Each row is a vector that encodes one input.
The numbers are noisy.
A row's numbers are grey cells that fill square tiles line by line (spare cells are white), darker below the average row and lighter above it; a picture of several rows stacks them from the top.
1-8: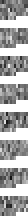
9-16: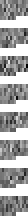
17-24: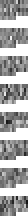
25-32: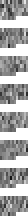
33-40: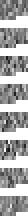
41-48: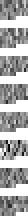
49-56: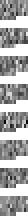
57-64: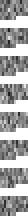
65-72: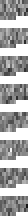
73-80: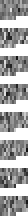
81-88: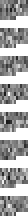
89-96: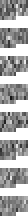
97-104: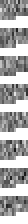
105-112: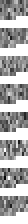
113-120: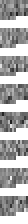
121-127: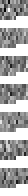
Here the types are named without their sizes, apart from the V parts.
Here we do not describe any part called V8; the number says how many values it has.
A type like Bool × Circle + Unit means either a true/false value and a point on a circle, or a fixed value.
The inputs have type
(Bool × Bool × Bool × Bool + V8) × Line.
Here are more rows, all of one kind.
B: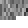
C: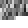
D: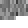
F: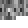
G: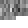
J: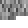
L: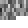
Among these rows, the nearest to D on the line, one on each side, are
B and J.
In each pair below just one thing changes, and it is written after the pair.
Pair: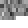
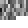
the place on the line
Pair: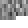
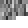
the place on the line
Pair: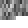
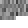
the place on the line
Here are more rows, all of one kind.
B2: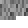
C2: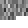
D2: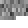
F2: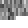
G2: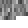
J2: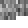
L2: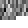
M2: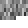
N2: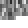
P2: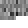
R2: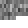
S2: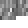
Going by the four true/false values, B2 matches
D2, G2 and N2.
